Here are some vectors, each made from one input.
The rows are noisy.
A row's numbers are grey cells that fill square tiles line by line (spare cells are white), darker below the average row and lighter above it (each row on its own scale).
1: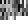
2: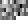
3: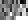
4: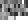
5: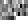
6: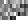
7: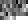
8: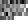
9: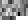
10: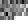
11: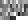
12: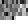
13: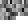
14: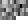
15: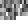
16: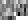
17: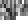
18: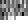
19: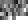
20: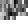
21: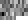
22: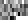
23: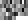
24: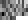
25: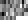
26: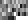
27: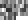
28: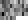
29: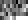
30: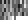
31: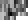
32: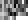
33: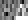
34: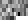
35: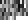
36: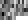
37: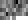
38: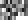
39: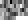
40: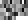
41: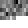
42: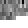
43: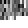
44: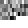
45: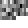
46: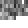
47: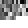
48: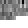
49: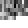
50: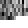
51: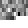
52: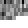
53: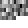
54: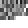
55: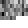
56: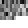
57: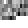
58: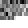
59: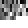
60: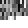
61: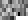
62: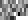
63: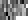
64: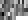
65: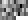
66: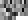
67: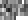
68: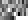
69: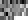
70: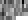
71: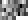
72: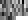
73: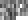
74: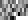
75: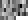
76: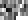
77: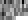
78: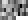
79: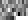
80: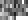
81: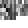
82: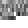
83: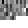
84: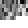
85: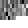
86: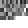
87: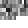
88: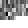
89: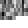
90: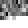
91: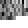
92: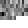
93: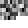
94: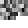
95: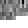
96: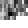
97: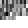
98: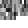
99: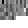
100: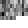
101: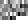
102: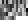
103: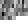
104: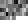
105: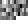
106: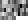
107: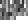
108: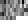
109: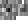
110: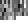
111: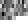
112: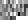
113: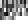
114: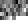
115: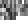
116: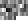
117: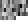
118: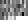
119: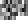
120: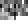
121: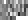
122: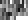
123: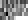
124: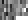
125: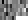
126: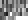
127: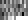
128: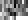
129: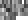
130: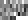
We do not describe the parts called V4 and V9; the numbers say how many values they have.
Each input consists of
a value of V4, together with either a point on a 7-point line, or a true/false value and a value of V9.
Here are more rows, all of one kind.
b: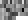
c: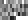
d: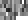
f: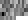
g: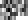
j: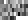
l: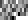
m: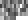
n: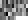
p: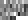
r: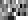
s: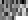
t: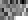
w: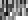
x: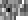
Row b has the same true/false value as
g, n, r and t.
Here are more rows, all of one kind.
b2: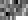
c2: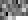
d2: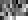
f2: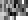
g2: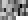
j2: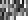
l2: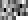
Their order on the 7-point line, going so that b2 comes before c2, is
b2, j2, f2, g2, l2, d2, c2.
